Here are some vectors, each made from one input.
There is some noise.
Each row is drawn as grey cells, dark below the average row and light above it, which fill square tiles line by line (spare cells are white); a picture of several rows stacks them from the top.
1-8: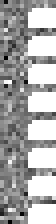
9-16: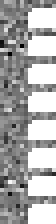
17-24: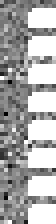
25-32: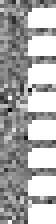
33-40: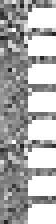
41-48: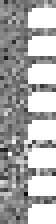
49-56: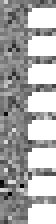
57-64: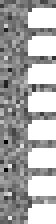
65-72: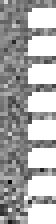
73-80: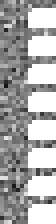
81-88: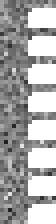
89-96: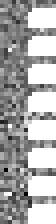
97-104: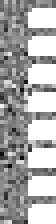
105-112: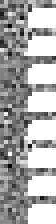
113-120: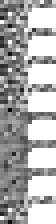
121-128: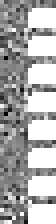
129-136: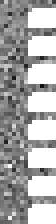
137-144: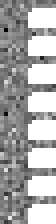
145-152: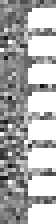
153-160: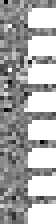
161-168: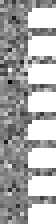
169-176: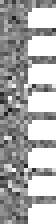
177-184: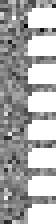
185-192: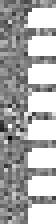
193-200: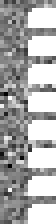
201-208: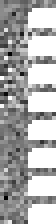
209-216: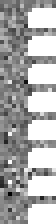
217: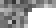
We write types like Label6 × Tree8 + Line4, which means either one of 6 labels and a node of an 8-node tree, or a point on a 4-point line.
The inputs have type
(Bool × Bool × Bool + Tree10) × Tree10 + Line10.
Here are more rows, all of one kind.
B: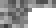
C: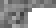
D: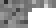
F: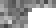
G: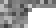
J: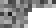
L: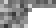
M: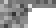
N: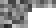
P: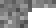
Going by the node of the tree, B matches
F, G, L and M.
